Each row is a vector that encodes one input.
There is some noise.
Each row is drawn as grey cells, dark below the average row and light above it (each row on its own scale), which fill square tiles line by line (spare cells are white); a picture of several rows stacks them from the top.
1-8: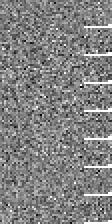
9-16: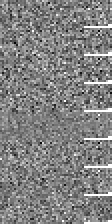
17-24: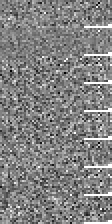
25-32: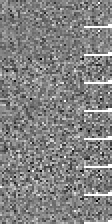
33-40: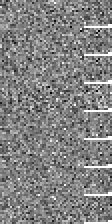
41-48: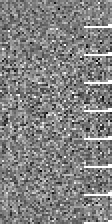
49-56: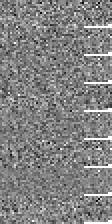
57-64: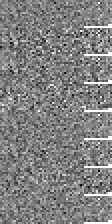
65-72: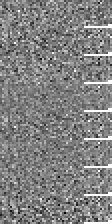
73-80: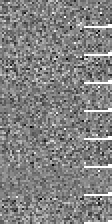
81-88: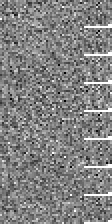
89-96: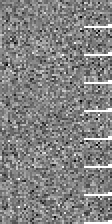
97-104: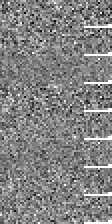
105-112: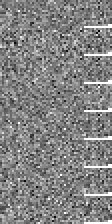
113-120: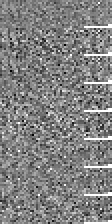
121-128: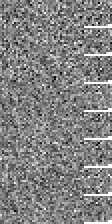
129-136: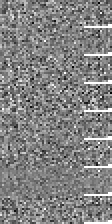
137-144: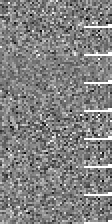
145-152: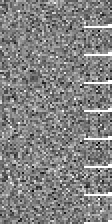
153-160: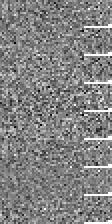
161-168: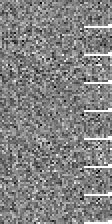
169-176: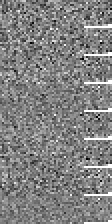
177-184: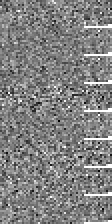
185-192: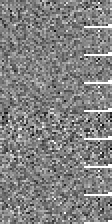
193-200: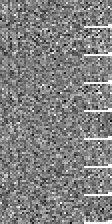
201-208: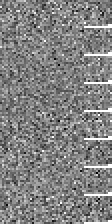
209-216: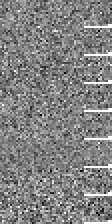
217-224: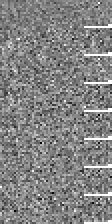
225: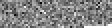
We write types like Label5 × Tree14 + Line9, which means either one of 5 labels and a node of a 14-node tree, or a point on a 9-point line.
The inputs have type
Bool × (Tree11 + Unit) + Tree12.
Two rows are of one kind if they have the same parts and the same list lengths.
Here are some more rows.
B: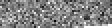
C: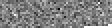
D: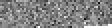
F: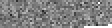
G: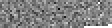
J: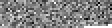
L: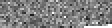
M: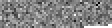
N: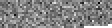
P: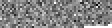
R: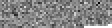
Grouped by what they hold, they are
B, D, J, M, N, P, R
C, F, G
L

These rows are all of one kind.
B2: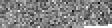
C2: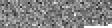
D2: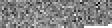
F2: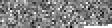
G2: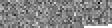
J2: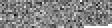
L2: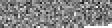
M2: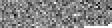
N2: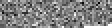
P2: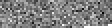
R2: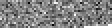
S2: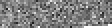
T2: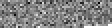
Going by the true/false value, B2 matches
F2, P2 and S2.
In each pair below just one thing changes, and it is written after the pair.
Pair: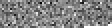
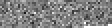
the true/false value
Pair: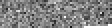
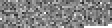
the true/false value
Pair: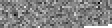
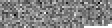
the node of the tree
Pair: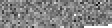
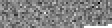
the node of the tree
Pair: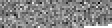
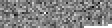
the node of the tree
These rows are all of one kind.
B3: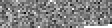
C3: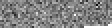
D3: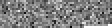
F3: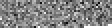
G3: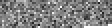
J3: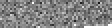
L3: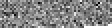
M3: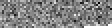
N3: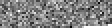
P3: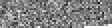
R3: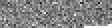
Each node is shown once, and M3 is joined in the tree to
C3.
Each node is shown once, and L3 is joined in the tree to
C3 and D3.
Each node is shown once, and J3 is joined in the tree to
F3.
